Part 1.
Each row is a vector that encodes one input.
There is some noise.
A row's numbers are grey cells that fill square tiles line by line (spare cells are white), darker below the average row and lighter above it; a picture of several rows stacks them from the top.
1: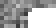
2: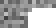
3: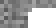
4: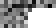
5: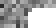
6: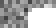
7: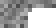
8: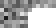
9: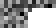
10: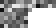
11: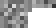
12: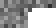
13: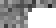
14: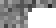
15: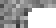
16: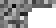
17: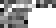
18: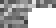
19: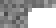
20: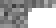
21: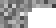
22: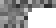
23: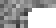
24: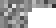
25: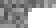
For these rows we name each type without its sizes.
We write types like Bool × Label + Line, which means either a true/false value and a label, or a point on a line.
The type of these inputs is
Line.
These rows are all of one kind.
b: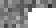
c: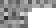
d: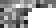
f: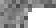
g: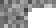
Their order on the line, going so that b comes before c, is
b, f, c, g, d.
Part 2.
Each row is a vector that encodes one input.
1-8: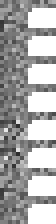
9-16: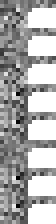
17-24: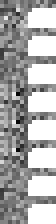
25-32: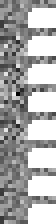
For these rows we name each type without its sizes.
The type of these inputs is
Line.
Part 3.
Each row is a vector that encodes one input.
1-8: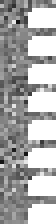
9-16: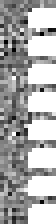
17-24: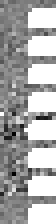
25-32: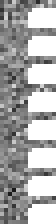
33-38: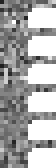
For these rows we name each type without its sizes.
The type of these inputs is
Tree.
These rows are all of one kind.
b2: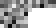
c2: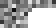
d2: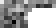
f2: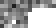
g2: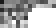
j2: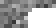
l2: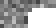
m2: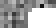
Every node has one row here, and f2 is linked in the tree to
g2 and l2.
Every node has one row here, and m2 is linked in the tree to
b2.
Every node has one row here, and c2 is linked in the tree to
l2.
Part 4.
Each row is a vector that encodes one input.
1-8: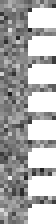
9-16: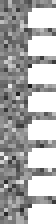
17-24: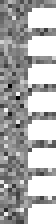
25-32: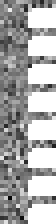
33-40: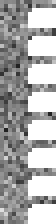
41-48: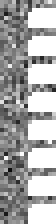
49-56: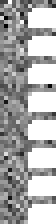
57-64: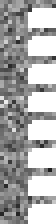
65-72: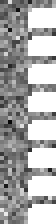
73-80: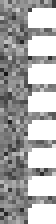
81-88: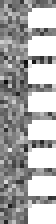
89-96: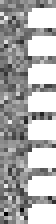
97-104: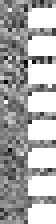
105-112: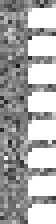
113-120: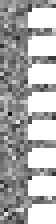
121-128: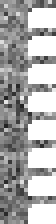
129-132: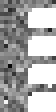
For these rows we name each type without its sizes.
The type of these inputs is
Bool × Bool × Bool × Bool × Bool + Unit.
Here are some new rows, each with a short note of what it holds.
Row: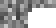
five true/false values
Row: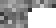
five true/false values
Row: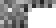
a fixed value
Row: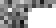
a fixed value
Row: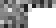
a fixed value
